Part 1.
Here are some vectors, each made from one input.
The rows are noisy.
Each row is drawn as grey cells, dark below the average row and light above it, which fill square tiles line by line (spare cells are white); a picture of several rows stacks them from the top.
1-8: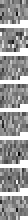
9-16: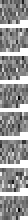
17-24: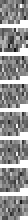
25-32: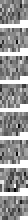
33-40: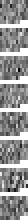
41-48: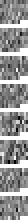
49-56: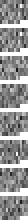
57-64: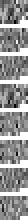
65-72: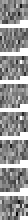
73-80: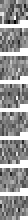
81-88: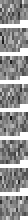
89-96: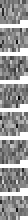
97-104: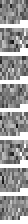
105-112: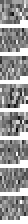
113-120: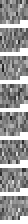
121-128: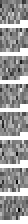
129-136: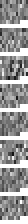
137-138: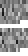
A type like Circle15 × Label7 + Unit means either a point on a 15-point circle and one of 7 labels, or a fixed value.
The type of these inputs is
Bool × Bool × Bool × Bool + Circle6.
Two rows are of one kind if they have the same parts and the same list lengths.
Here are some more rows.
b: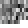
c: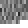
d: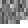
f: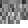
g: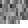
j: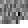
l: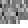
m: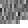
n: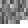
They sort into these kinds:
b
c, d, f, g, j, l, m, n

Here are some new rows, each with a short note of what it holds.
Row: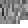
four true/false values
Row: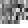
a point on a 6-point circle
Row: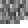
four true/false values
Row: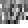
a point on a 6-point circle
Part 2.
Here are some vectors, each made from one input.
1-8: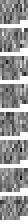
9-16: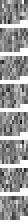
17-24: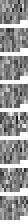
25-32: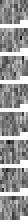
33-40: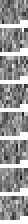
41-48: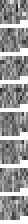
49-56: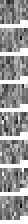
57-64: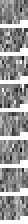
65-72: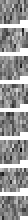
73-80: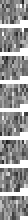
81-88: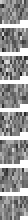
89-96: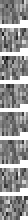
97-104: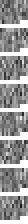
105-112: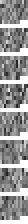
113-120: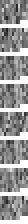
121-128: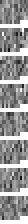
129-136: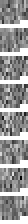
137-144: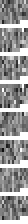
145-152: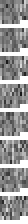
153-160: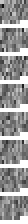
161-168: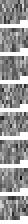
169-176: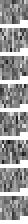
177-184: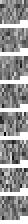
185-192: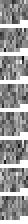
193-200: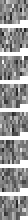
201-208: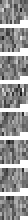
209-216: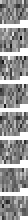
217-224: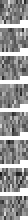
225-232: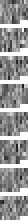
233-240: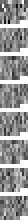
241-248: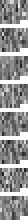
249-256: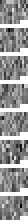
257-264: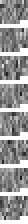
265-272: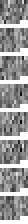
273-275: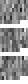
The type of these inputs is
Label5 + Tree8.
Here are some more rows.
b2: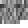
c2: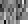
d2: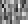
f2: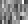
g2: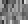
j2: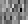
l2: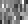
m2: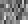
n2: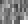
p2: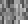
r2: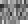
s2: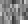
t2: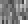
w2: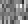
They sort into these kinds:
b2, c2, d2, f2, j2, l2, m2, n2, r2
g2, p2, s2, t2, w2

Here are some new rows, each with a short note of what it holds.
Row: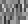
a node of an 8-node tree
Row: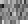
a node of an 8-node tree
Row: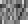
a node of an 8-node tree
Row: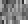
one of 5 labels
